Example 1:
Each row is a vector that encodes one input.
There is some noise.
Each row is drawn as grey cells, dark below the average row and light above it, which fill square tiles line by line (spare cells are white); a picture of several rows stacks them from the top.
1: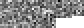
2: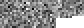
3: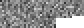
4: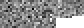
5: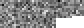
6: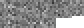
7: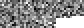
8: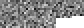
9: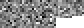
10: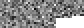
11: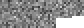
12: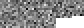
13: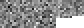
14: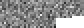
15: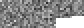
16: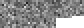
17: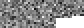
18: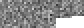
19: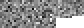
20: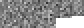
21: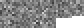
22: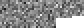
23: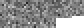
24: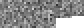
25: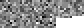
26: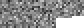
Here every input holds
a point on a 5-point line.
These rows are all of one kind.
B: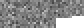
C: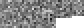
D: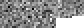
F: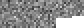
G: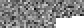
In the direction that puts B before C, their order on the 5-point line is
D, F, B, C, G.
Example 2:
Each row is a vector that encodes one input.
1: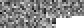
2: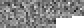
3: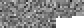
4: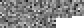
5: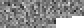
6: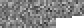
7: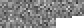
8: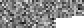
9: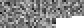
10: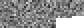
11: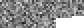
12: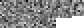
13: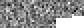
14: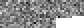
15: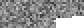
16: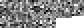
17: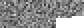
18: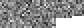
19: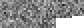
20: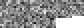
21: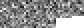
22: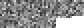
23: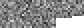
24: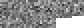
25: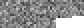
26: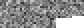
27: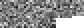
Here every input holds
one of 4 labels.
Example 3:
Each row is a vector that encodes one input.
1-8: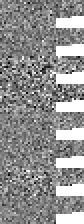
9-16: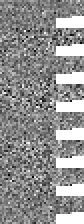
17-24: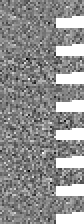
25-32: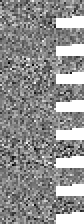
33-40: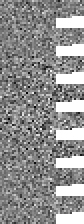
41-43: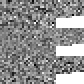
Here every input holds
a point on a 6-point line.
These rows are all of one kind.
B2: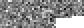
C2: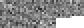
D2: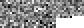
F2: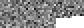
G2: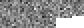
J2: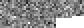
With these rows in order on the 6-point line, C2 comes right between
B2 and J2.
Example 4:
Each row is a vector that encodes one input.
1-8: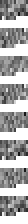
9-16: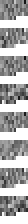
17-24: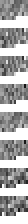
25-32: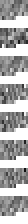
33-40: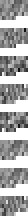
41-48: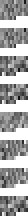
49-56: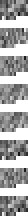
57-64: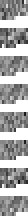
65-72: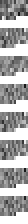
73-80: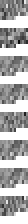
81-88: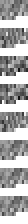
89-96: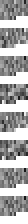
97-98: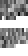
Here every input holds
a point on a 4-point line.
